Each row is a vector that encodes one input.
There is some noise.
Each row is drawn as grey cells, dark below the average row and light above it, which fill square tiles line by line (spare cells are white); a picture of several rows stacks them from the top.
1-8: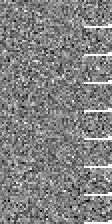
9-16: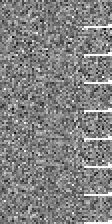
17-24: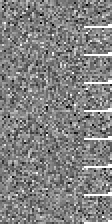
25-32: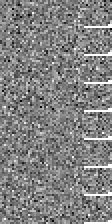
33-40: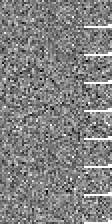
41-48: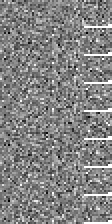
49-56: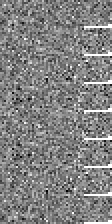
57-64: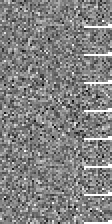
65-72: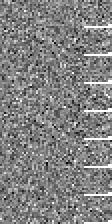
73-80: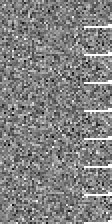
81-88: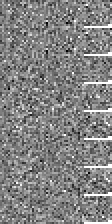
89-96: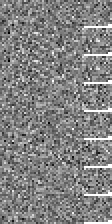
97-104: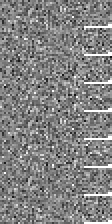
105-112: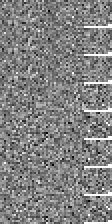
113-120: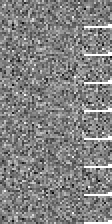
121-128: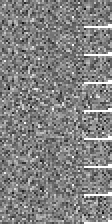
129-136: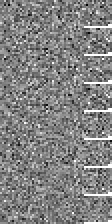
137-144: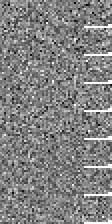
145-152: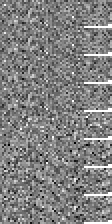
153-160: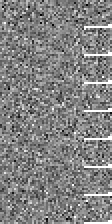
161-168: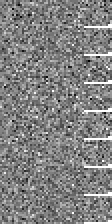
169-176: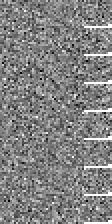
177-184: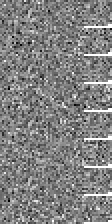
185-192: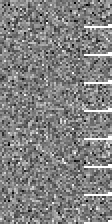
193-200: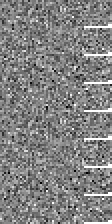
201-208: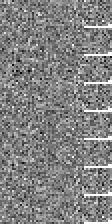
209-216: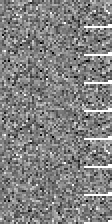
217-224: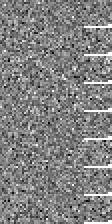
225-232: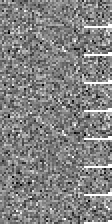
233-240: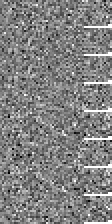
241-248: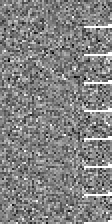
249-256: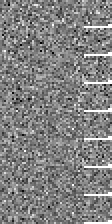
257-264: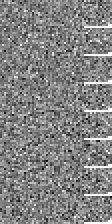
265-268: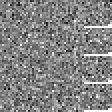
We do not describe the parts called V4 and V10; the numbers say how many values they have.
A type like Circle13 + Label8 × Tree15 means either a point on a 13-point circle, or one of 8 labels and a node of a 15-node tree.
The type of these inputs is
Bool × Bool × Bool × Bool + List2(Circle8) + V4 × V10.
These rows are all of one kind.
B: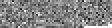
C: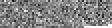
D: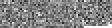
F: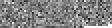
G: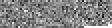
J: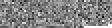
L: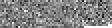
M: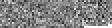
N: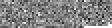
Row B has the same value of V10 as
G, L and N.
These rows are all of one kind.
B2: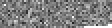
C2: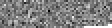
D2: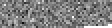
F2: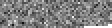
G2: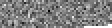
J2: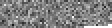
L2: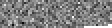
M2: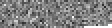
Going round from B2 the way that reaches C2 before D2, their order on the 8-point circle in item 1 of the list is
B2, C2, G2, D2, L2, F2, J2, M2.
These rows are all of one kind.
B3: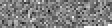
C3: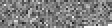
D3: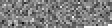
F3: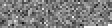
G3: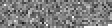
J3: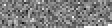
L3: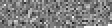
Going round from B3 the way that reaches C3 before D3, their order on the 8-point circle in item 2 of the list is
B3, C3, J3, F3, G3, D3, L3.
